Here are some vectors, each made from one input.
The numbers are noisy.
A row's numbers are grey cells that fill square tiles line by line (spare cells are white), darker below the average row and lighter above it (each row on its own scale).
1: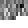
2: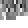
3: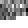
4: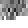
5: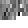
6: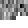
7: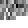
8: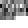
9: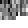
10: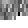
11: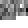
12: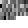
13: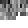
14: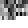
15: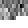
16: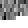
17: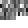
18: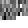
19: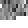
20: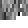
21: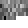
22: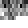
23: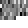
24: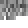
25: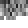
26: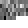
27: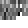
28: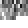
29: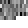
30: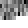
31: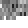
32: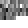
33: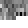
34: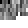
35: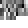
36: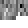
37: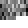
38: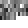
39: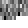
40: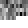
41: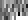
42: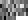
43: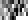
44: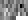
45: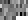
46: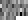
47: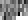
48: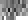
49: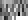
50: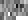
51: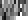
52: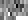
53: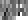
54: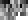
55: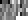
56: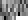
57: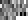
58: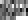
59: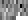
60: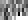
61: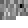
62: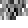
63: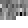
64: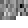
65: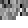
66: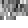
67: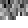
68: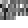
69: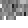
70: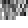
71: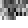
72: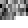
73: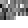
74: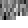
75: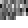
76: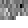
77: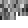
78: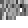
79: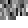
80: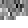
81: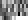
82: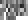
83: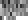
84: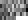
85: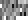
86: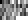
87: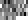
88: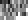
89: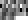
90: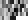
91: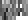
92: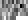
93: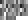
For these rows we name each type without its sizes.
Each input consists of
a point on a line, together with either a point on a circle, or a point on a line.
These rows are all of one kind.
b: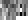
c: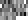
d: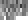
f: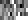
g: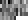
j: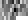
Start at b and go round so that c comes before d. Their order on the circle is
b, c, g, f, j, d.
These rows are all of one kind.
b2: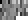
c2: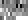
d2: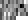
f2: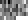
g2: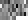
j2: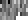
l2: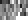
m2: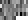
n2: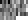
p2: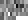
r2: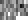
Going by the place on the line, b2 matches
j2 and m2.
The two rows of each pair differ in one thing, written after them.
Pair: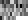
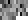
the place on the line
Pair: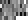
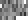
the place on the line
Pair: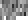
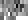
the place on the circle
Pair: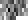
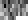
the place on the circle
